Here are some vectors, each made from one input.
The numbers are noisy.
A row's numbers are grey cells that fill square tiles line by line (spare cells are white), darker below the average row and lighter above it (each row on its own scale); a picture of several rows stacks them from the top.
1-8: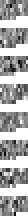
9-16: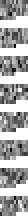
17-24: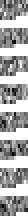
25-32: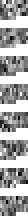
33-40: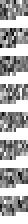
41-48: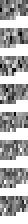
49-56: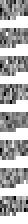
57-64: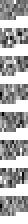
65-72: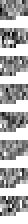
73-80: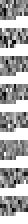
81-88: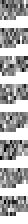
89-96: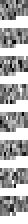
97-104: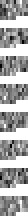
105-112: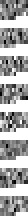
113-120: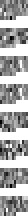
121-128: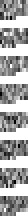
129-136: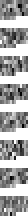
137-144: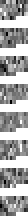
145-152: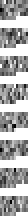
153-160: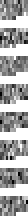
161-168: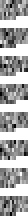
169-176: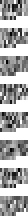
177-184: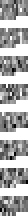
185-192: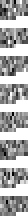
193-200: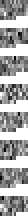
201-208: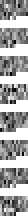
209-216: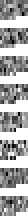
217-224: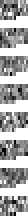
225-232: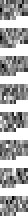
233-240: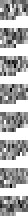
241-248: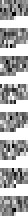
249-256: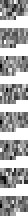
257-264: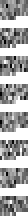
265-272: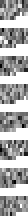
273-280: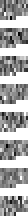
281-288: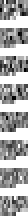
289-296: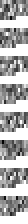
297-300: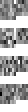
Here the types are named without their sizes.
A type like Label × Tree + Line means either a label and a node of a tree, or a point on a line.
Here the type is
Circle × (Circle + Line).
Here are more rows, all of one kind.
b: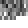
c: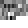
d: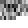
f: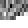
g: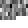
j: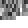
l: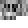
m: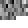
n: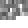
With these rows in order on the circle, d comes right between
g and l.
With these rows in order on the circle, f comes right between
j and n.
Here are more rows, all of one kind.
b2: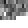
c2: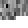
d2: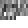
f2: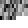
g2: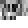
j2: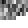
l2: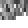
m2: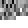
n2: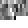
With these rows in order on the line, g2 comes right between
j2 and n2.
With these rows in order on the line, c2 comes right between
f2 and l2.
